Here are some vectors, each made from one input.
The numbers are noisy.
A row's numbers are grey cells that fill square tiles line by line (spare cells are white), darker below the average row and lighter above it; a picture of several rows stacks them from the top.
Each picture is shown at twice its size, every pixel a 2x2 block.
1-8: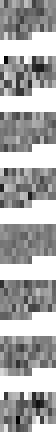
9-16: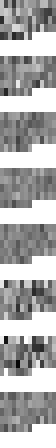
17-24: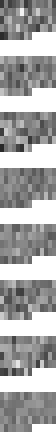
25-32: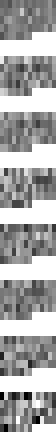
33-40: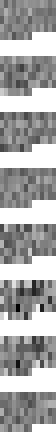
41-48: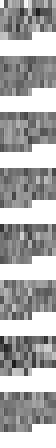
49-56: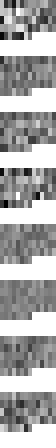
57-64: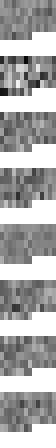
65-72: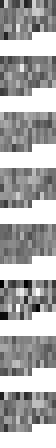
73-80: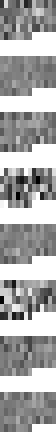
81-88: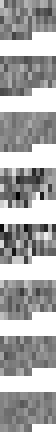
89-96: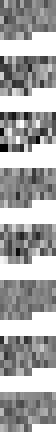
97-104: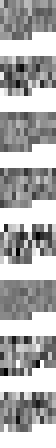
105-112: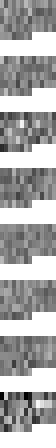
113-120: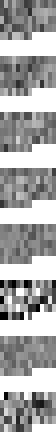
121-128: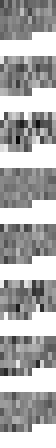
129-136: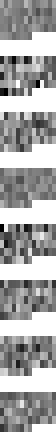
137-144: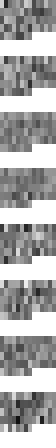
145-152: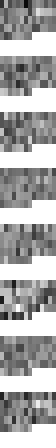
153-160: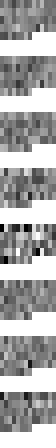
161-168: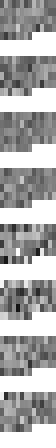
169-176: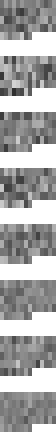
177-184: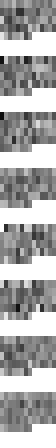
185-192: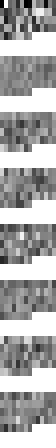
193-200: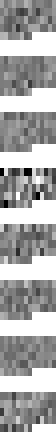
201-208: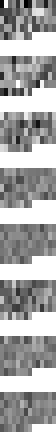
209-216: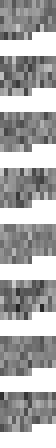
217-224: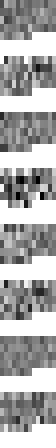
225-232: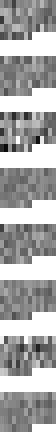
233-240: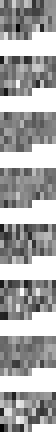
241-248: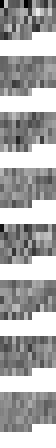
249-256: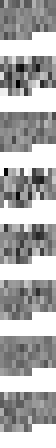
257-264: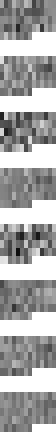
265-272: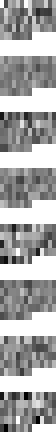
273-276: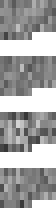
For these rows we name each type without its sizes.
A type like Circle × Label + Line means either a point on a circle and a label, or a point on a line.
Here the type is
Circle + Line.
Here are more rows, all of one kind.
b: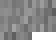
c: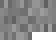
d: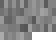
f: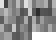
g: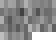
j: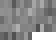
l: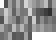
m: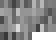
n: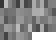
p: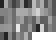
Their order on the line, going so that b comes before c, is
l, g, b, n, j, m, f, c, d, p.
